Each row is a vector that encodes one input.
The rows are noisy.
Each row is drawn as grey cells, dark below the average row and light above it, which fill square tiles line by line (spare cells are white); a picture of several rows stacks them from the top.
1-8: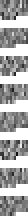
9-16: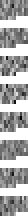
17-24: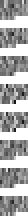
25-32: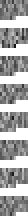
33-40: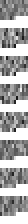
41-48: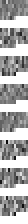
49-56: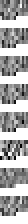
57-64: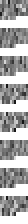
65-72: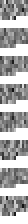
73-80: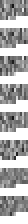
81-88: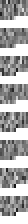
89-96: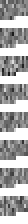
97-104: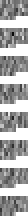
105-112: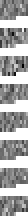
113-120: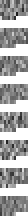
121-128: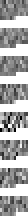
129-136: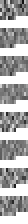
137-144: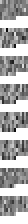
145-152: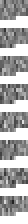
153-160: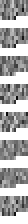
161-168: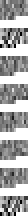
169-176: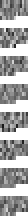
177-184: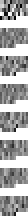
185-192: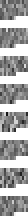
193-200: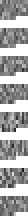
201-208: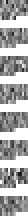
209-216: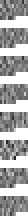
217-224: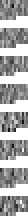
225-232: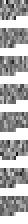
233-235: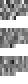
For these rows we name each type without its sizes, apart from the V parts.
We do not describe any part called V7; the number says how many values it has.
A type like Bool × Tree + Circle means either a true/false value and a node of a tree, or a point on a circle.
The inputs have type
List(Bool × (Line + V7)).
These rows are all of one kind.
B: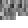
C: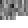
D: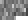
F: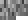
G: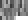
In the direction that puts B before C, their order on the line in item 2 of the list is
B, F, C, G, D.
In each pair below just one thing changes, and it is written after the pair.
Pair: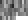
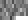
the true/false value in item 1 of the list
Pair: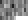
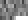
the true/false value in item 1 of the list
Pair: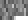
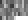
the true/false value in item 1 of the list
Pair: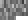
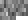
the value of V7 in item 1 of the list
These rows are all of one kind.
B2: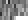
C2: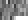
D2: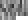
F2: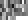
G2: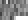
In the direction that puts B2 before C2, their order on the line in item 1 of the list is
B2, D2, G2, F2, C2.
